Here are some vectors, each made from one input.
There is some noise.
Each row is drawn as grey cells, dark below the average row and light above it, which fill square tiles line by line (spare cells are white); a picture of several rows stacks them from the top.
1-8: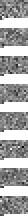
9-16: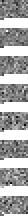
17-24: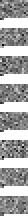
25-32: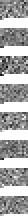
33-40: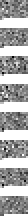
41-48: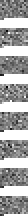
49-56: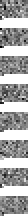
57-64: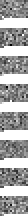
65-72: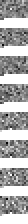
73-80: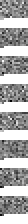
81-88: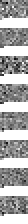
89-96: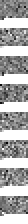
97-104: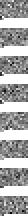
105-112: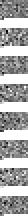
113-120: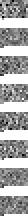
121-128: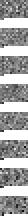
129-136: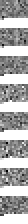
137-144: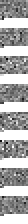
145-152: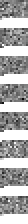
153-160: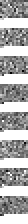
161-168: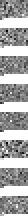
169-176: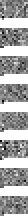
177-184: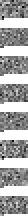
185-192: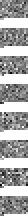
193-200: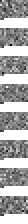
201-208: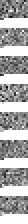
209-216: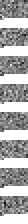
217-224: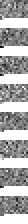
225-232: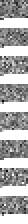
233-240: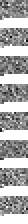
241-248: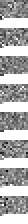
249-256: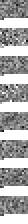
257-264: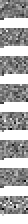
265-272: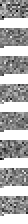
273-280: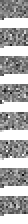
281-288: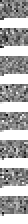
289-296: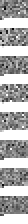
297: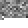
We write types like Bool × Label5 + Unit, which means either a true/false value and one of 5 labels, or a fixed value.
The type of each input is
(Circle10 + Label7 × (Tree7 + Unit)) × (Label5 + Line8).
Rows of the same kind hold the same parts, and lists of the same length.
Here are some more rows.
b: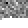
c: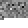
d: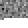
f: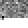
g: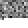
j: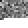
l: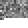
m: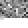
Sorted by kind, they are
b
c
d, f, g
j
l
m

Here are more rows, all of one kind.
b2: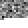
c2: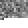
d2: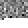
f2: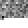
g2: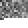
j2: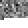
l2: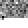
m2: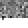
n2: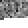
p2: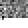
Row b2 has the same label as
n2 and p2.
